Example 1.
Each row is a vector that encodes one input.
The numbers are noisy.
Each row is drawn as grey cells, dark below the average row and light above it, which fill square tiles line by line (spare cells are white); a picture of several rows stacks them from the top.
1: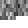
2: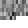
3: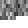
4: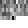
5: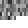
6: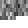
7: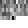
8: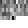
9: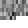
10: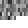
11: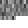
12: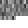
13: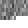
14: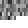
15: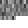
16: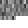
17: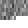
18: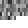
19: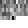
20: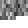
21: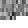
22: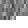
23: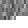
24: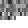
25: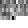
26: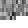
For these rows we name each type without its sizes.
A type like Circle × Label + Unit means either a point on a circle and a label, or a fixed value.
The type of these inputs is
Line.
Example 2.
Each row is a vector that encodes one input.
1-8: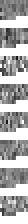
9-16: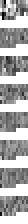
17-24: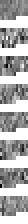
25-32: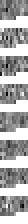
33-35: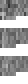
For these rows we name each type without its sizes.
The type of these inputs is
Line.
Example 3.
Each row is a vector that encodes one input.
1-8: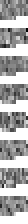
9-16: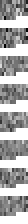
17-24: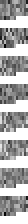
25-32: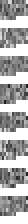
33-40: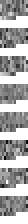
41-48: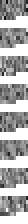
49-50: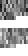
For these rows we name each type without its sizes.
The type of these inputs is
Line × Line.
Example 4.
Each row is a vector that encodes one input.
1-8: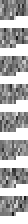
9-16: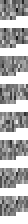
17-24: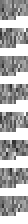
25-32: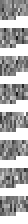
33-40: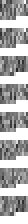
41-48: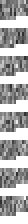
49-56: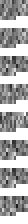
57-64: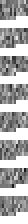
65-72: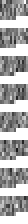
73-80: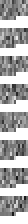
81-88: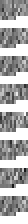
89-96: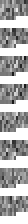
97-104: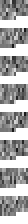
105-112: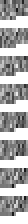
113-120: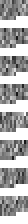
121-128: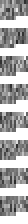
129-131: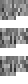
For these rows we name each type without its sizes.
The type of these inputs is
Line.
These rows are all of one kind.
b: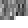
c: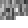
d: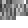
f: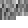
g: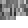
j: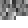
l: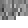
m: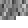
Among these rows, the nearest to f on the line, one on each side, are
g and l.
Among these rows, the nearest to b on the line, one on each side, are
c and j.
